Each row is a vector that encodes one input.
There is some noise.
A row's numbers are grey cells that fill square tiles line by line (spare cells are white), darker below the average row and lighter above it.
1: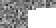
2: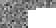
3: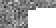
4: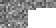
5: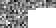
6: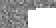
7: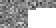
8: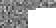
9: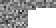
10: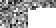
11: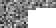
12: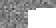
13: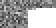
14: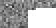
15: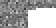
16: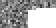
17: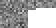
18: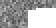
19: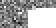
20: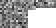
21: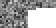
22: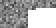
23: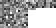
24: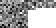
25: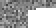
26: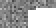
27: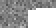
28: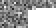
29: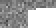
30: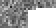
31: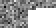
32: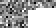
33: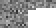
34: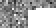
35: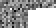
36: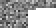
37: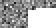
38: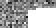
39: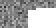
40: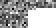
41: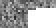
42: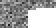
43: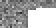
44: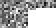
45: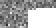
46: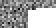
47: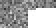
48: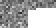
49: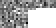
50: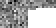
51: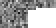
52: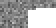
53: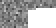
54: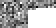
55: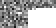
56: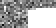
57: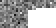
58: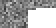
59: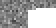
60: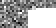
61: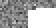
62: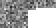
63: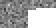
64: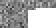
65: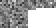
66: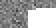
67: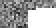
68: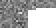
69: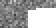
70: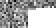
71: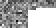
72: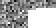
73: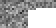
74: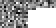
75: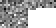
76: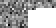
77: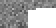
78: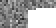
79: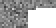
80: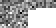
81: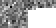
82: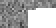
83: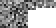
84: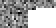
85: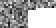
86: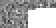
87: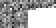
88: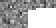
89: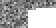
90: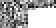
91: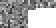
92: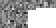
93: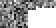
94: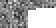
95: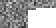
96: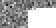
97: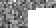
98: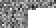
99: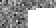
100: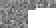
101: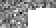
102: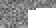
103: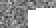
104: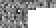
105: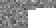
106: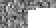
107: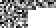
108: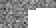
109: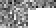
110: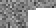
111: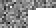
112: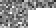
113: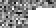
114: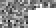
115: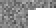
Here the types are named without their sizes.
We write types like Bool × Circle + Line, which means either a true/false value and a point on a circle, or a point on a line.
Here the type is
List(Line).
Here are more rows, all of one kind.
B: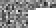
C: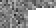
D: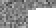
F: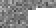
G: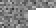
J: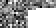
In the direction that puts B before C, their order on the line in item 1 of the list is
F, B, J, D, C, G.
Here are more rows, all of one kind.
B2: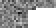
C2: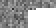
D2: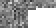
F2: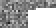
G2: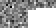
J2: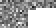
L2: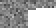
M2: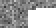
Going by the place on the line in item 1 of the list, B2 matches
D2 and F2.
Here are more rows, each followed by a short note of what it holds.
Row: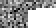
the empty list
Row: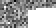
a list of three items
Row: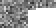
a list of two items
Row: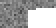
a list of three items
